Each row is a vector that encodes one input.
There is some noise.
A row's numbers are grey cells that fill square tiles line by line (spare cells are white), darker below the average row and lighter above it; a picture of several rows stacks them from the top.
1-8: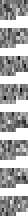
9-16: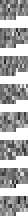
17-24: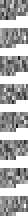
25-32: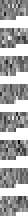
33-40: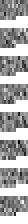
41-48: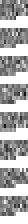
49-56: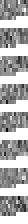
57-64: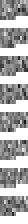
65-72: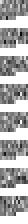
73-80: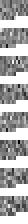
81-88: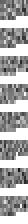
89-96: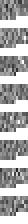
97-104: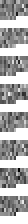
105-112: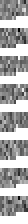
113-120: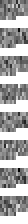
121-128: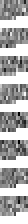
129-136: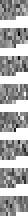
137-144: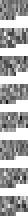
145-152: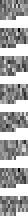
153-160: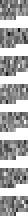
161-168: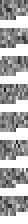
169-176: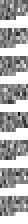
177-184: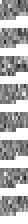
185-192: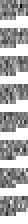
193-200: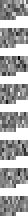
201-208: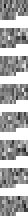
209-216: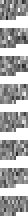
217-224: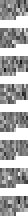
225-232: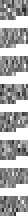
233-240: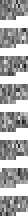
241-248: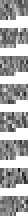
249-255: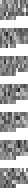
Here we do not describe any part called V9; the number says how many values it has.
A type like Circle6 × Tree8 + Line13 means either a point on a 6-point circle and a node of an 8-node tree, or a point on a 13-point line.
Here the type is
Bool × V9 + Label6.
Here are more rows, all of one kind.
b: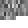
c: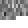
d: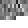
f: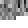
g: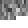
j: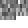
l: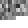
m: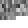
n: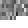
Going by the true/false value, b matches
c and n.
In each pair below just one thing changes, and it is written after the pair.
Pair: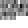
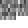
the true/false value
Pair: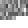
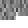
the value of V9
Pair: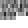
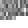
the value of V9
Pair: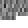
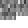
the value of V9
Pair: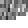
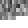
the value of V9
